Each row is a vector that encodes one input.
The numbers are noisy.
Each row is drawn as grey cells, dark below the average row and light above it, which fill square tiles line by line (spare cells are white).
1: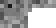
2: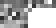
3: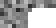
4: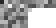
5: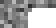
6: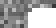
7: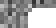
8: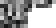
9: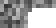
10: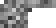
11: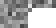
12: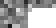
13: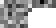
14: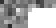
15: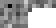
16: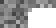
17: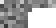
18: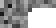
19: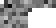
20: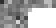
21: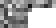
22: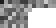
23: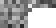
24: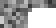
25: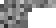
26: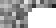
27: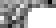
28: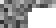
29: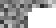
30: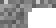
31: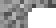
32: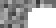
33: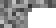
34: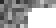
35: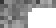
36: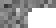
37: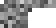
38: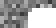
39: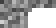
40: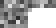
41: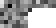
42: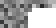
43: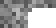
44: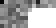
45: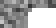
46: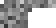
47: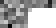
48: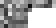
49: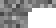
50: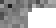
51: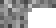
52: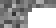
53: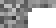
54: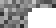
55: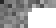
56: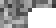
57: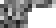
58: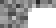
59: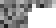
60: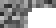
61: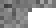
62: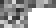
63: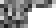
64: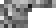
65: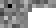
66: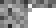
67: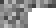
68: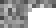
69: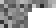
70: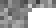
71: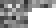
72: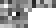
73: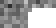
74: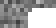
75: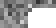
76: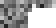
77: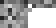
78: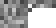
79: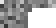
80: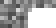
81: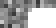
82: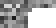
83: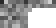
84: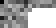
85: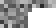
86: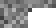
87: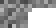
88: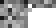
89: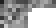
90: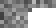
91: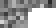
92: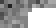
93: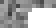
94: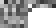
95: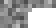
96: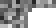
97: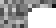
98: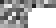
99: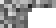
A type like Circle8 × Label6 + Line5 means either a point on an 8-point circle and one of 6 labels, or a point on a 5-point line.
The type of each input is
Line5 × List2(Line7).
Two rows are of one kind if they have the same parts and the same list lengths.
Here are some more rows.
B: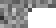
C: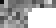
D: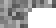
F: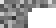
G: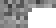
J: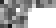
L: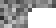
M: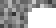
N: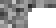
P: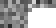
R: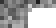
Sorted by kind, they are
B, C, D, J
F
G, L, M, N, P, R

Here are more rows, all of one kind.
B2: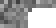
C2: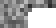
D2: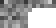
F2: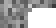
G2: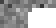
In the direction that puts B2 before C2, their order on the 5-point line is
F2, D2, G2, B2, C2.
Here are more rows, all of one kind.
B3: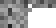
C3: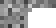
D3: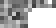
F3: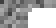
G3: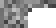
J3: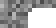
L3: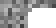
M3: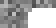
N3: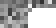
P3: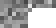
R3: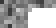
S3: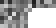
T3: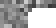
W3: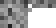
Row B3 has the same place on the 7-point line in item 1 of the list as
N3, R3, S3 and W3.
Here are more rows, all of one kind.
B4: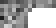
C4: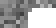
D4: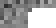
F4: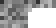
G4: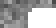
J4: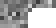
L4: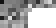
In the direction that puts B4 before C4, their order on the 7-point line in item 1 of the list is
D4, B4, G4, C4, F4, J4, L4.
